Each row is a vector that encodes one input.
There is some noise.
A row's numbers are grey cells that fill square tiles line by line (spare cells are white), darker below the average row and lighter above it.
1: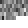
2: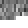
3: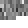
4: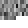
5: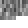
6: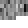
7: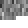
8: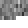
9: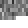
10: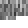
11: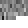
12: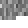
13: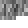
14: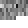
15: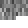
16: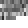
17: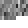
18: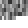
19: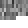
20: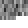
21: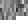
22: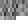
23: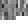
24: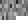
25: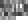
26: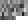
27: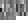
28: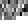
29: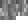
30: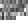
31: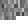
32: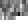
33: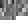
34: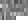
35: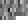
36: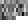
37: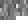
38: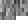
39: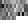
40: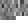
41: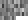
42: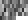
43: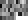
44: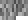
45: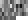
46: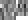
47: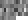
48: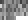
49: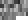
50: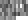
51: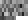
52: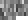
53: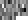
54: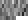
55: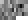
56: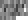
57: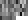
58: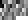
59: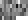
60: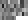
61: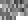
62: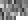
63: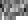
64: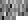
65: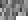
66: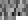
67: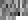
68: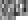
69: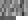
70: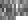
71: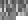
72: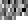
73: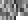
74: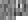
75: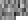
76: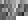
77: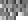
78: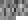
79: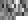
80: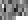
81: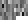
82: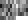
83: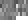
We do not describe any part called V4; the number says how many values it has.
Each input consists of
a value of V4, together with either a point on a 5-point line, or three true/false values.
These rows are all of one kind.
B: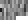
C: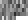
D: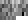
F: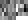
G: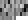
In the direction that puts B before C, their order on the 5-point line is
D, G, F, B, C.
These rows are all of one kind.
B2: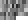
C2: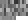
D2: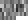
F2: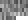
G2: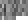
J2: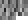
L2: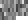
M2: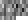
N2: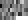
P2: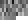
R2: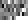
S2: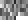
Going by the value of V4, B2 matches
C2, G2, J2 and M2.
